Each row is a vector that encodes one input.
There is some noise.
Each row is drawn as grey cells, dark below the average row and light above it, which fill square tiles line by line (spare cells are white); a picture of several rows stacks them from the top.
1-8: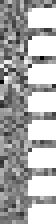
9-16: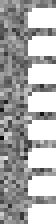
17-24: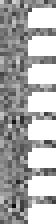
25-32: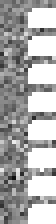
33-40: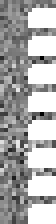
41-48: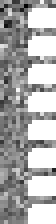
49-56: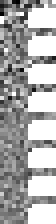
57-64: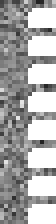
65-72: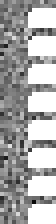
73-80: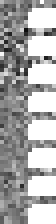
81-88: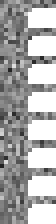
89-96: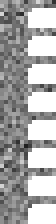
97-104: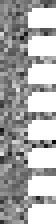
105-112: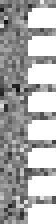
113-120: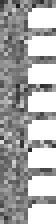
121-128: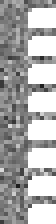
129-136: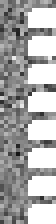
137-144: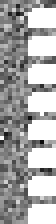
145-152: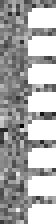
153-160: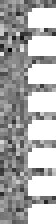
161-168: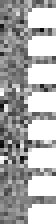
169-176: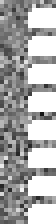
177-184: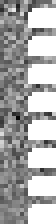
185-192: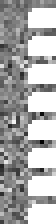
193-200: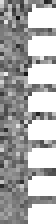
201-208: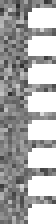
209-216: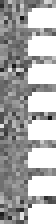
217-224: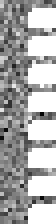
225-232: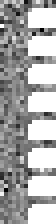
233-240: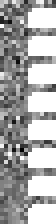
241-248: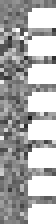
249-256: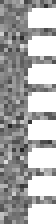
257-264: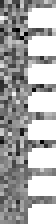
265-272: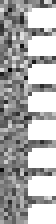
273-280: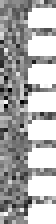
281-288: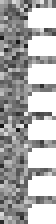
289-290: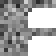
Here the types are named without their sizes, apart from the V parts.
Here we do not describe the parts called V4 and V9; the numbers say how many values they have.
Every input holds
a label and a point on a line, together with either a label, or a value of V4 and a value of V9.
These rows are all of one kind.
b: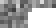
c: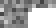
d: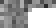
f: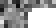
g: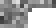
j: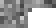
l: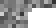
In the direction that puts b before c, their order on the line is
b, f, d, l, c, j, g.
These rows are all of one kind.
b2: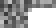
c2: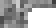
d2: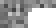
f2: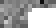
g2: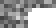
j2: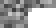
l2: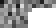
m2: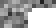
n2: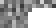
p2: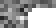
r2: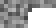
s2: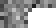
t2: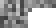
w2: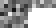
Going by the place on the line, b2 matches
m2, n2 and w2.
